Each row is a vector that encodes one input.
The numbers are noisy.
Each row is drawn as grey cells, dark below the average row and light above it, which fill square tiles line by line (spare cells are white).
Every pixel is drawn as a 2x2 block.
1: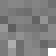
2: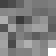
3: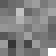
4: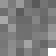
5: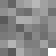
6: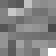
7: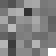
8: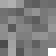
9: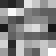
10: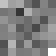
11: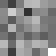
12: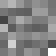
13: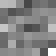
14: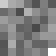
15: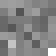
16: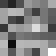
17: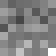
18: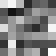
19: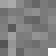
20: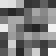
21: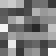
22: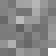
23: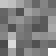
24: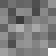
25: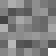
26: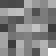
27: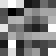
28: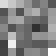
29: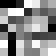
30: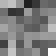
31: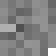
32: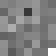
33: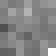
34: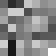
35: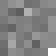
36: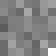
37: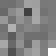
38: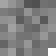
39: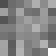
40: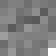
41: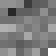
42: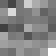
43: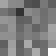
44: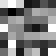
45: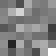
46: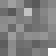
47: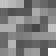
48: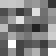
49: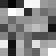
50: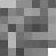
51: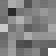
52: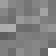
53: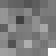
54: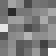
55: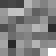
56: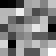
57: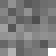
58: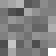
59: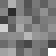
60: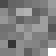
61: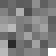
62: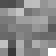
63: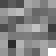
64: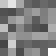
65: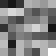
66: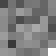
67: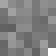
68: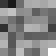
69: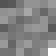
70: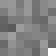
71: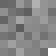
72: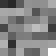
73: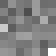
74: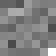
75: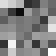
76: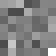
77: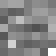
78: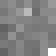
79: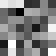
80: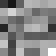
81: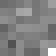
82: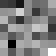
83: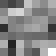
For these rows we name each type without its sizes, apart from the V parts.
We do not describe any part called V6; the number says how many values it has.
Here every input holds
a point on a line, together with either three true/false values, or a value of V6.
